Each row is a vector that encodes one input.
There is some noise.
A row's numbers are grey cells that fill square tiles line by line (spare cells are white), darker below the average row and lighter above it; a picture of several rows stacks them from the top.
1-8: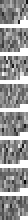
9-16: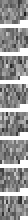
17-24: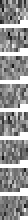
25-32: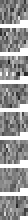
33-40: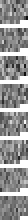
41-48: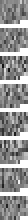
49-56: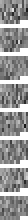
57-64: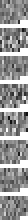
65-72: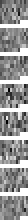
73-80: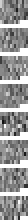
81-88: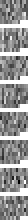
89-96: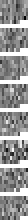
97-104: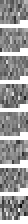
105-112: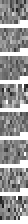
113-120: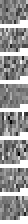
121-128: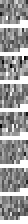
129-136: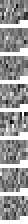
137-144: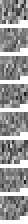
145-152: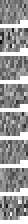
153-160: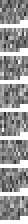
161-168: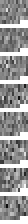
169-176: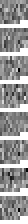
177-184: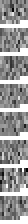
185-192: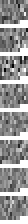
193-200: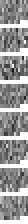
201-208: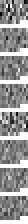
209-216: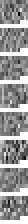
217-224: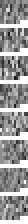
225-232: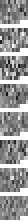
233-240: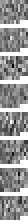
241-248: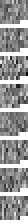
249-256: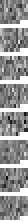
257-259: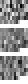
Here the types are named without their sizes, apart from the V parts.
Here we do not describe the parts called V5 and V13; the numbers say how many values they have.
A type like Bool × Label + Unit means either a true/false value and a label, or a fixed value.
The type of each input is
(Line + Tree) × V13 + V5.
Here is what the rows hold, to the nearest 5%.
About 10% of them hold a value of V5. The rest hold a value of V13, together with either a point on a line, or a node of a tree.
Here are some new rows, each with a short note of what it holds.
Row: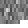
a point on a line and a value of V13
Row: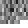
a point on a line and a value of V13
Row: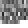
a point on a line and a value of V13
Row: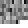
a value of V5
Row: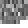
a point on a line and a value of V13
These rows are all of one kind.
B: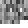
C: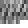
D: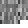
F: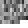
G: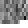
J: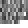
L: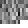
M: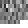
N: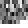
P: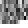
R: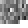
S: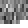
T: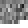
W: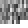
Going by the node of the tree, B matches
L, N, P and S.
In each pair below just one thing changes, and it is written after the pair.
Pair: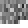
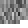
the node of the tree
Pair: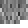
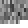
the node of the tree
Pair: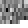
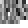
the node of the tree
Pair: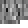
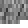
the value of V13
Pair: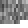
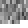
the value of V13
